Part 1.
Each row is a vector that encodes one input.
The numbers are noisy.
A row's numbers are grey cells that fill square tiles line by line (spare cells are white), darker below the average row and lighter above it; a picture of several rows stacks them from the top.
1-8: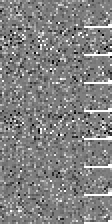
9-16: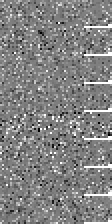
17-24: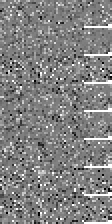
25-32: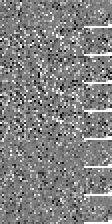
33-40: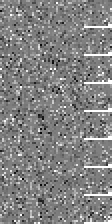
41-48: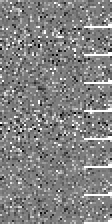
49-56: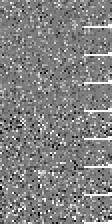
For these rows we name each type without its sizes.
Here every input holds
a point on a line and a true/false value.
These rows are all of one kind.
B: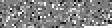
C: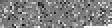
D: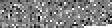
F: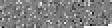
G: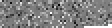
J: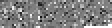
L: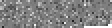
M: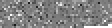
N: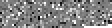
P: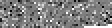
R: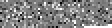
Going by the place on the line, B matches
M and N.
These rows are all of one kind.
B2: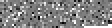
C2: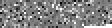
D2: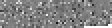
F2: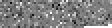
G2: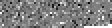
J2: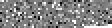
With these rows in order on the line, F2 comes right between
D2 and G2.
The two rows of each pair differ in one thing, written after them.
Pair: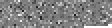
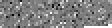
the place on the line
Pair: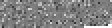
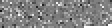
the place on the line
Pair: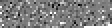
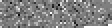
the place on the line
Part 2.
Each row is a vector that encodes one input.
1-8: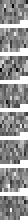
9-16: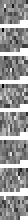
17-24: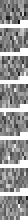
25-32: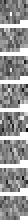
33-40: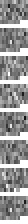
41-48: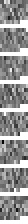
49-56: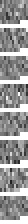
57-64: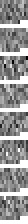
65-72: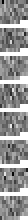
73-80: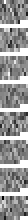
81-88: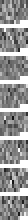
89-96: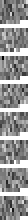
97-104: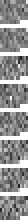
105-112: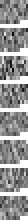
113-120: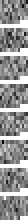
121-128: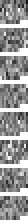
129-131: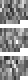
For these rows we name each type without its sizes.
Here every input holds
either a label, or three true/false values.
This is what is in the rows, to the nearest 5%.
About 50% of them hold a label. The rest hold three true/false values.
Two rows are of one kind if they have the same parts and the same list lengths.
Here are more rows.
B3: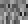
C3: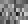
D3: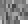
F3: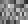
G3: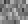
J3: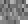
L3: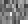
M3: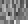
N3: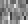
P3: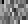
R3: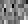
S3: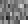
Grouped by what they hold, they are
B3, D3, G3, J3, L3, S3
C3, F3, M3, N3, P3, R3

